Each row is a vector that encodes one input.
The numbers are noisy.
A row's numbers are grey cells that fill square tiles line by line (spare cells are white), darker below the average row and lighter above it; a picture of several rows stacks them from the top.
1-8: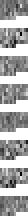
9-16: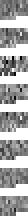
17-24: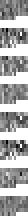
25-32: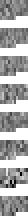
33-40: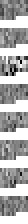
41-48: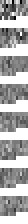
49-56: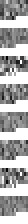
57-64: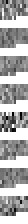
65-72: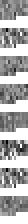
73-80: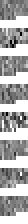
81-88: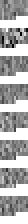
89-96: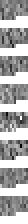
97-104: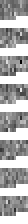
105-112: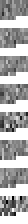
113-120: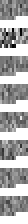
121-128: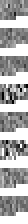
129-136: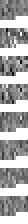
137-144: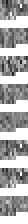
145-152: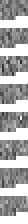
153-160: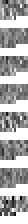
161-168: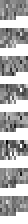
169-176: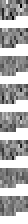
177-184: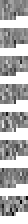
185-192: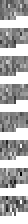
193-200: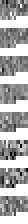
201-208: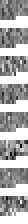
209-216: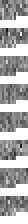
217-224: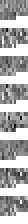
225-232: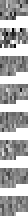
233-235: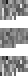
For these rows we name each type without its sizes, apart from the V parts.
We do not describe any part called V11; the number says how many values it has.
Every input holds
a list of items, each a true/false value and a value of V11.
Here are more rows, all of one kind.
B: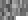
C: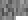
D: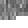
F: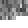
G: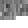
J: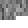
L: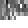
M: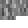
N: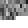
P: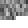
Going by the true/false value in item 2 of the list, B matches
C, D, G and P.
